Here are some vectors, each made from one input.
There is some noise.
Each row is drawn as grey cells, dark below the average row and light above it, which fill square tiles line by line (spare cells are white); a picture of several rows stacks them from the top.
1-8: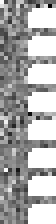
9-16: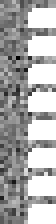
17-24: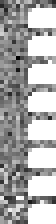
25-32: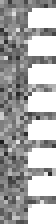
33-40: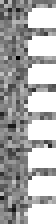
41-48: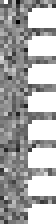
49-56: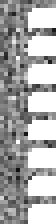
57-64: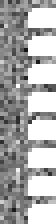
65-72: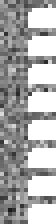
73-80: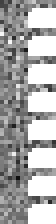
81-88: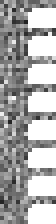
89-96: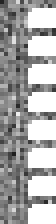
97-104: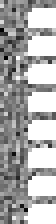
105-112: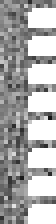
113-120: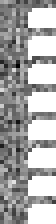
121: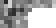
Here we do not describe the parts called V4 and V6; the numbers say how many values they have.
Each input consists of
a value of V6, together with either a point on a 7-point line and a true/false value, or a value of V4.
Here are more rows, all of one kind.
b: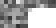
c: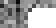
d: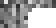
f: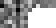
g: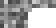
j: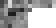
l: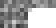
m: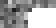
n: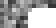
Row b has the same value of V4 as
g, l and n.
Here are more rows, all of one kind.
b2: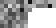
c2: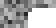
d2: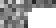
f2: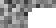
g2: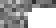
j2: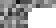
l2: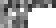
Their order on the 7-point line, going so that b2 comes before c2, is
b2, l2, g2, j2, f2, d2, c2.
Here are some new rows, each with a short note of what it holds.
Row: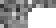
a value of V4 and a value of V6
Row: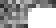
a value of V4 and a value of V6
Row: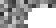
a value of V4 and a value of V6
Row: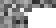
a point on a 7-point line, a true/false value and a value of V6
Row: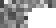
a value of V4 and a value of V6
